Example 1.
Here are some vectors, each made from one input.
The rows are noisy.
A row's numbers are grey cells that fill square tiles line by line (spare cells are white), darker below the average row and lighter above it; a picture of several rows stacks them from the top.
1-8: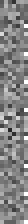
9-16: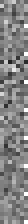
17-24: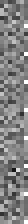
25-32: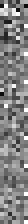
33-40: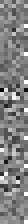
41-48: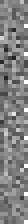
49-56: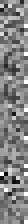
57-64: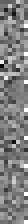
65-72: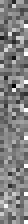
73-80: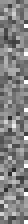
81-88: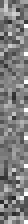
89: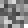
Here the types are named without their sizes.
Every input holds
four true/false values.
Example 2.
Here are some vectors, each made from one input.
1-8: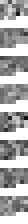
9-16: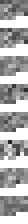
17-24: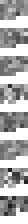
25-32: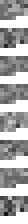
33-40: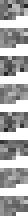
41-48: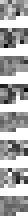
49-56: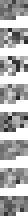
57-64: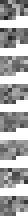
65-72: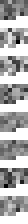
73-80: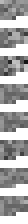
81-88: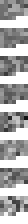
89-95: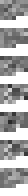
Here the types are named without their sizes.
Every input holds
three true/false values.
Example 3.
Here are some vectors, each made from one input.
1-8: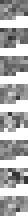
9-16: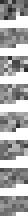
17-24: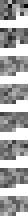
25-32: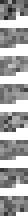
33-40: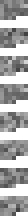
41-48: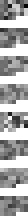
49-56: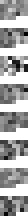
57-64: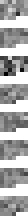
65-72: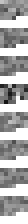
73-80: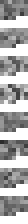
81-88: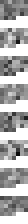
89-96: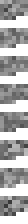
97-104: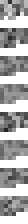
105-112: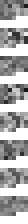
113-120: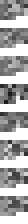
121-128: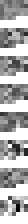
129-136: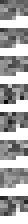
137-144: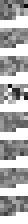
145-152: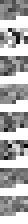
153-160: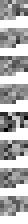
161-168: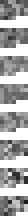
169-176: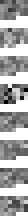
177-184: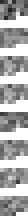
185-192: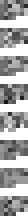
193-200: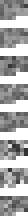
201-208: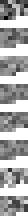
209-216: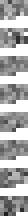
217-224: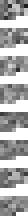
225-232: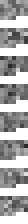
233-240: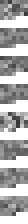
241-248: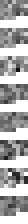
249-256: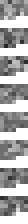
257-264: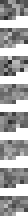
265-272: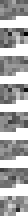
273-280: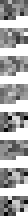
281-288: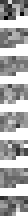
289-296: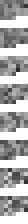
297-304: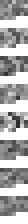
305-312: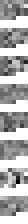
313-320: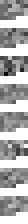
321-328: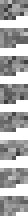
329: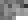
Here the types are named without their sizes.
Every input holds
three true/false values.
